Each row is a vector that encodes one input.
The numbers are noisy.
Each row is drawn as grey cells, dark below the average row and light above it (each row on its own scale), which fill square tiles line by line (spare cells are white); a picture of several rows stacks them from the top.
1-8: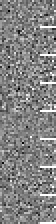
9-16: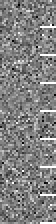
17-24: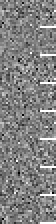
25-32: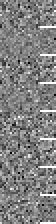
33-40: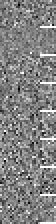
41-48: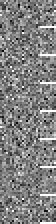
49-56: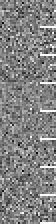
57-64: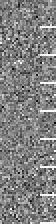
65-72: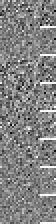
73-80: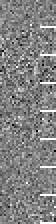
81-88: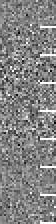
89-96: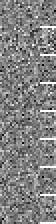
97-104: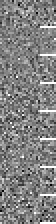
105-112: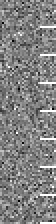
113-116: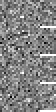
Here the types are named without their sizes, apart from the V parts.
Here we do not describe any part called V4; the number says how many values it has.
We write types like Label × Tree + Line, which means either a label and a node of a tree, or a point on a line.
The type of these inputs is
(Bool × Bool × Bool + V4) × Line + Label × Label.
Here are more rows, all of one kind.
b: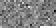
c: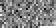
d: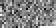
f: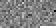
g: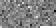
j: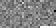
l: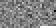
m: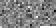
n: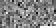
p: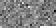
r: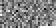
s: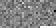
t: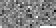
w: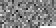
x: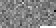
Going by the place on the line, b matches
g, m, p and t.
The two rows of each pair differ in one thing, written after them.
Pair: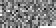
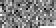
the value of V4
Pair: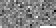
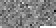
the value of V4
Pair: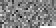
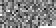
the value of V4
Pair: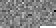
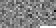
the value of V4
